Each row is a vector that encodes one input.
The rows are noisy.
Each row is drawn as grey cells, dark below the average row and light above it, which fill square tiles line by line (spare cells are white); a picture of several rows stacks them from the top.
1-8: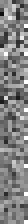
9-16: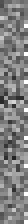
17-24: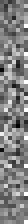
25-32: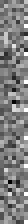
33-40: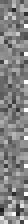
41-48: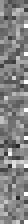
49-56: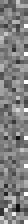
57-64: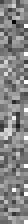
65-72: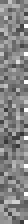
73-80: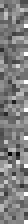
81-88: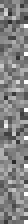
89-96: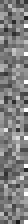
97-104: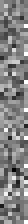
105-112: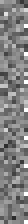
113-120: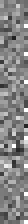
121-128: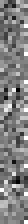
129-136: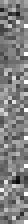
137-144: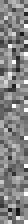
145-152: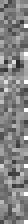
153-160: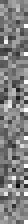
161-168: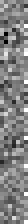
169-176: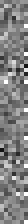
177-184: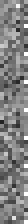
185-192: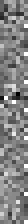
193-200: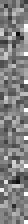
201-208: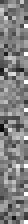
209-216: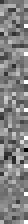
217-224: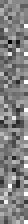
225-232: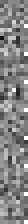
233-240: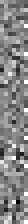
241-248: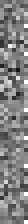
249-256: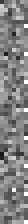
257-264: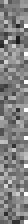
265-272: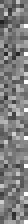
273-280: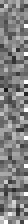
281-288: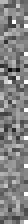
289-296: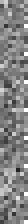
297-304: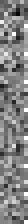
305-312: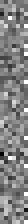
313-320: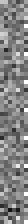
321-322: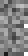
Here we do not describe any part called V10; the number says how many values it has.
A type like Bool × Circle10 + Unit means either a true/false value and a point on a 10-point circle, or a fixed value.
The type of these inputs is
(Bool × Bool × Bool × Bool + Unit) × V10 + Line13.
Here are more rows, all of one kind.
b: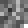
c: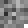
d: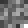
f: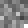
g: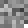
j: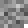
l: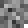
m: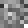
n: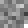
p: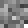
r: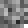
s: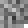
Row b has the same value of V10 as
j, n and r.
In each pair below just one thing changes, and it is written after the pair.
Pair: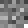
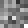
the value of V10
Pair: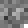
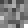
the value of V10
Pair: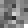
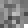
one of the four true/false values
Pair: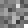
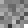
one of the four true/false values
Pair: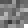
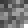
one of the four true/false values
